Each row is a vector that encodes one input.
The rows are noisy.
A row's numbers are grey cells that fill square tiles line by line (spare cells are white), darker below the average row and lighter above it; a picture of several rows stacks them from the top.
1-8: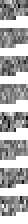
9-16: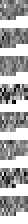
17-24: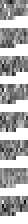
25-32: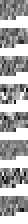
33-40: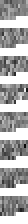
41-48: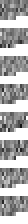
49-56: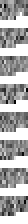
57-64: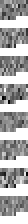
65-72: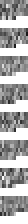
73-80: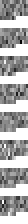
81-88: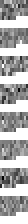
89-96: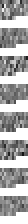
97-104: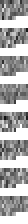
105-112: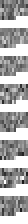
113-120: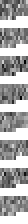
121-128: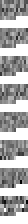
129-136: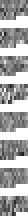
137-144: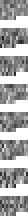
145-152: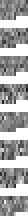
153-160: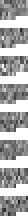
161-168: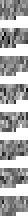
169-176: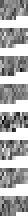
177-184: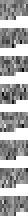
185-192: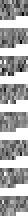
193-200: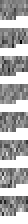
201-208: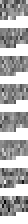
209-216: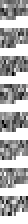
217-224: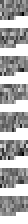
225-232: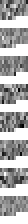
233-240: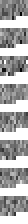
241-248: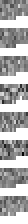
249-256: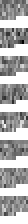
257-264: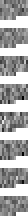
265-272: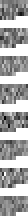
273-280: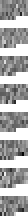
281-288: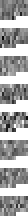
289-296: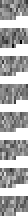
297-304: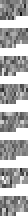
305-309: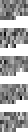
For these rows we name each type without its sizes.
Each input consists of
a point on a line, together with either a point on a line, or four true/false values.
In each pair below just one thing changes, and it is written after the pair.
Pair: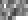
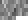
one of the four true/false values
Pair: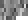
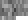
one of the four true/false values
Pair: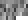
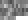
one of the four true/false values
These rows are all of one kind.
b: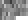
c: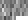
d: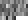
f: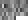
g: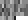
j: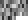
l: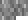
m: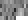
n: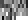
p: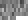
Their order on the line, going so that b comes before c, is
n, f, j, g, m, l, d, p, b, c.
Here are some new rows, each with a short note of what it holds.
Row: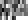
a point on a line and four true/false values
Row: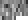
a point on a line and four true/false values
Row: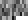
a point on each of two lines
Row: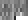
a point on a line and four true/false values
